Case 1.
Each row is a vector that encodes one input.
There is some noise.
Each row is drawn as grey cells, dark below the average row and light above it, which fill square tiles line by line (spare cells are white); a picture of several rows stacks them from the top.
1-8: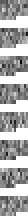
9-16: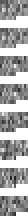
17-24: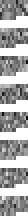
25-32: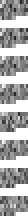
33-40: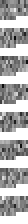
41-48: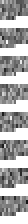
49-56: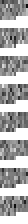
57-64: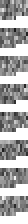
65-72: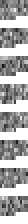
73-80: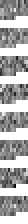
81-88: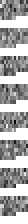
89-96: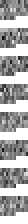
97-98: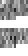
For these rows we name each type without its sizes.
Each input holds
a point on a line, together with either a fixed value, or a point on each of two lines.
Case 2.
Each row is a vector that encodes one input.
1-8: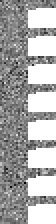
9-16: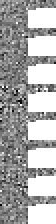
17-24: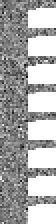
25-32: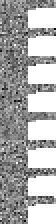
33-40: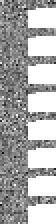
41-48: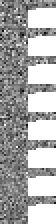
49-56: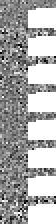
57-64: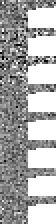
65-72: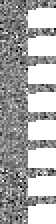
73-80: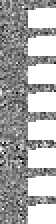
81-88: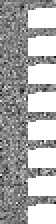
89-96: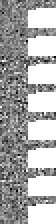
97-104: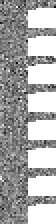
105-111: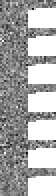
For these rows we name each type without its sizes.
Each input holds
two labels.
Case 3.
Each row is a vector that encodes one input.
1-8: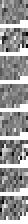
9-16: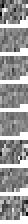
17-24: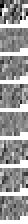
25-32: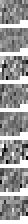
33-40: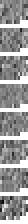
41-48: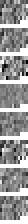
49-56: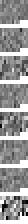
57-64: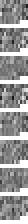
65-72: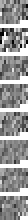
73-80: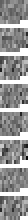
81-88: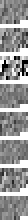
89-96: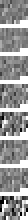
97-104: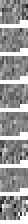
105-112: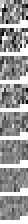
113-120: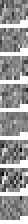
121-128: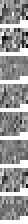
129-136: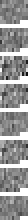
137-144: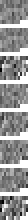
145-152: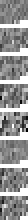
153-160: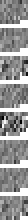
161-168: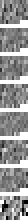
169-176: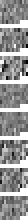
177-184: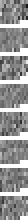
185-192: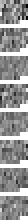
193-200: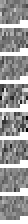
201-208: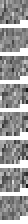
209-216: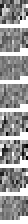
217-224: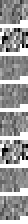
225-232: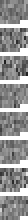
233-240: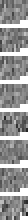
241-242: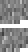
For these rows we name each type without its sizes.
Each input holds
a label and a point on a line.
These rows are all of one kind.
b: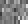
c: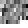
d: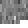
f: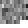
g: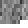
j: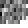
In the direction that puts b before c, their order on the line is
b, g, c, f, d, j.
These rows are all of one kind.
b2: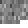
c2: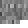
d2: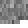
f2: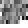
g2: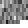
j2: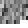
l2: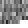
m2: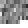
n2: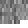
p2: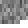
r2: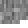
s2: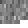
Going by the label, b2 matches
g2 and s2.
